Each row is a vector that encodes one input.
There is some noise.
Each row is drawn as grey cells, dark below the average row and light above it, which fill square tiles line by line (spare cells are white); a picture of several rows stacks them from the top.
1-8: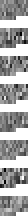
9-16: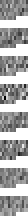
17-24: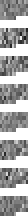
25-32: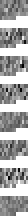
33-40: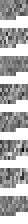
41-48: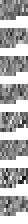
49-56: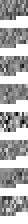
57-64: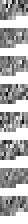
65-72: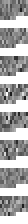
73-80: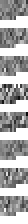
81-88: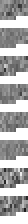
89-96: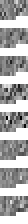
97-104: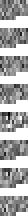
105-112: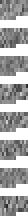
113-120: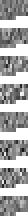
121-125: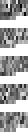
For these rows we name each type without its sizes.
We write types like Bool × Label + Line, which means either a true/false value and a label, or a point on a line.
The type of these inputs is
List(Line × Line).
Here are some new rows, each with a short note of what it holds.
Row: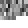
a list of one item
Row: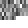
a list of one item
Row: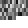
a list of two items
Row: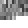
the empty list
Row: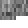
a list of one item
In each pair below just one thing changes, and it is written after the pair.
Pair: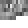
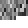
the place on one of the two lines in item 1 of the list
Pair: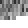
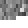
the place on one of the two lines in item 1 of the list
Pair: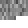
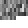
the place on one of the two lines in item 2 of the list
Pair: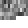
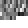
the place on one of the two lines in item 2 of the list
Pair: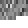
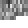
the place on one of the two lines in item 1 of the list
